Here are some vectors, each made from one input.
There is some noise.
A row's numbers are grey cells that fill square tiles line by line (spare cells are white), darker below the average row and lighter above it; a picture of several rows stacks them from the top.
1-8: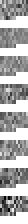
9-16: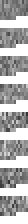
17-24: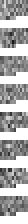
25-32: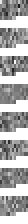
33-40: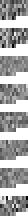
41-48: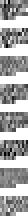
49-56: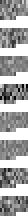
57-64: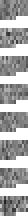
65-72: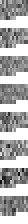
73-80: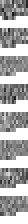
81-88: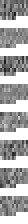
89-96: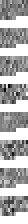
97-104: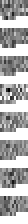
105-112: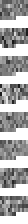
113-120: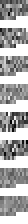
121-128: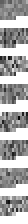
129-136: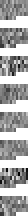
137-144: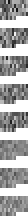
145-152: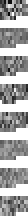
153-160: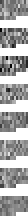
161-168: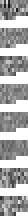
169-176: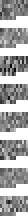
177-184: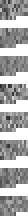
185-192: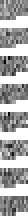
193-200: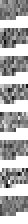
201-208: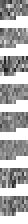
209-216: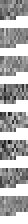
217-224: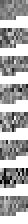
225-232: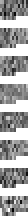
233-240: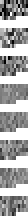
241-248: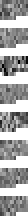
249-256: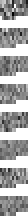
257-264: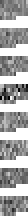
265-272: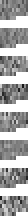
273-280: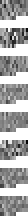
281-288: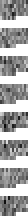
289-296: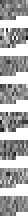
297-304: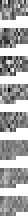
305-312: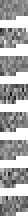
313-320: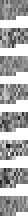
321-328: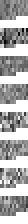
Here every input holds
either a point on a 10-point line, or a list of up to two items, each a point on a 4-point line and a point on a 9-point line.
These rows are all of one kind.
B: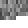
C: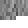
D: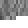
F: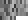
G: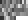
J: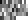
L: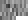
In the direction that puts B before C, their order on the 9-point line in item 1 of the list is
B, F, D, G, L, J, C.
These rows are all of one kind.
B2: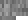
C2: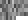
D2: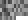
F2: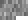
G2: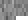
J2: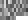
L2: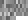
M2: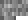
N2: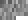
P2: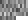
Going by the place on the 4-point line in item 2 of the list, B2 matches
F2 and L2.
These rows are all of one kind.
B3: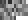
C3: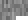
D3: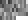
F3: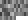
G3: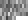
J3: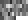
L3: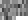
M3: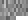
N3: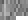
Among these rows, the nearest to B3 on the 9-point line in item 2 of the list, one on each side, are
D3 and J3.
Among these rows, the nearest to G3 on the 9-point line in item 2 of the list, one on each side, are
D3 and M3.
